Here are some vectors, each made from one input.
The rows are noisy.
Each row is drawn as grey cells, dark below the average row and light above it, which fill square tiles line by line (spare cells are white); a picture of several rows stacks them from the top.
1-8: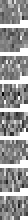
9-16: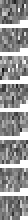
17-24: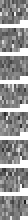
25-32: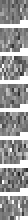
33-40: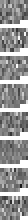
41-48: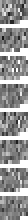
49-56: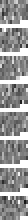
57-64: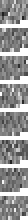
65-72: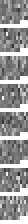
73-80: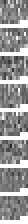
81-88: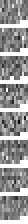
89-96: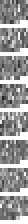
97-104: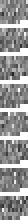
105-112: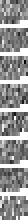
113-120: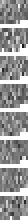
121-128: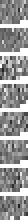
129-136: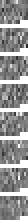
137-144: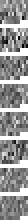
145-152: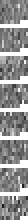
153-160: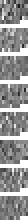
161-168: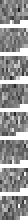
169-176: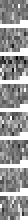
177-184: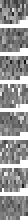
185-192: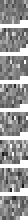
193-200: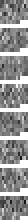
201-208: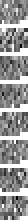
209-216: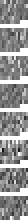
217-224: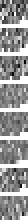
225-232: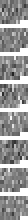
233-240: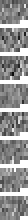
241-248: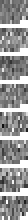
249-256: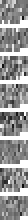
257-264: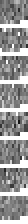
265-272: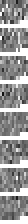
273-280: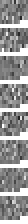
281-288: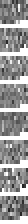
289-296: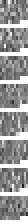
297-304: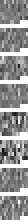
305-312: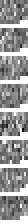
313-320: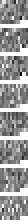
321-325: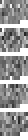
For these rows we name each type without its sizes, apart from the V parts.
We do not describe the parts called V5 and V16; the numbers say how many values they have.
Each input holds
a value of V16, together with either a point on a circle and a true/false value, or a value of V5.
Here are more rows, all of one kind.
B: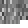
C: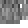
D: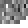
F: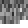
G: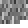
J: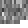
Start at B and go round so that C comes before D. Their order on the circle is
B, F, C, G, J, D.
